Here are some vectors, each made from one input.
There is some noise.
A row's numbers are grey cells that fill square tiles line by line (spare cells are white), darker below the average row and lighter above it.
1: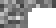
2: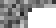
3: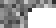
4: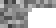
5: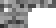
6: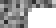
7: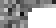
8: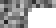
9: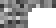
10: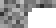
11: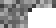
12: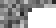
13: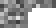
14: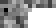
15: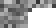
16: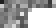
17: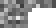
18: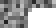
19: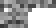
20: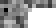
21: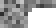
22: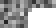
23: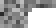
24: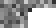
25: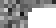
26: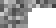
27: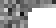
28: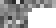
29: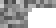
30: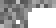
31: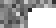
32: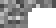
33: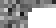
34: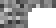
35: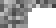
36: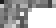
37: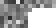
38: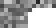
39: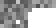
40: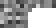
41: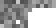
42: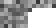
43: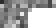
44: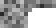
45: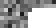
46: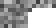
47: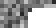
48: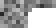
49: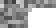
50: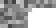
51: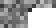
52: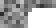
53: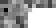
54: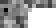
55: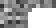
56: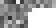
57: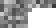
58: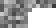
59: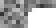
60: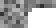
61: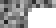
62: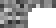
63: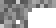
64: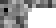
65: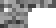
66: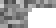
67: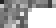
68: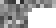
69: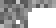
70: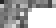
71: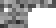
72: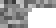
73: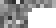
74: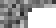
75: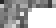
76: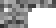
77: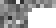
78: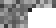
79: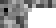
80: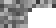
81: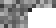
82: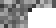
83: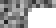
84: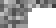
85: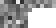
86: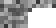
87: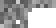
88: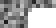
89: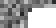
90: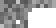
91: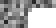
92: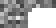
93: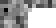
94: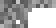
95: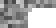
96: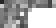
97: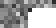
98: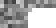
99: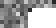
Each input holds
either a point on a 7-point line, or a point on a 9-point line.
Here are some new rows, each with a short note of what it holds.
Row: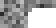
a point on a 7-point line
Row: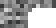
a point on a 9-point line
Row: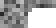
a point on a 7-point line
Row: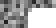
a point on a 7-point line
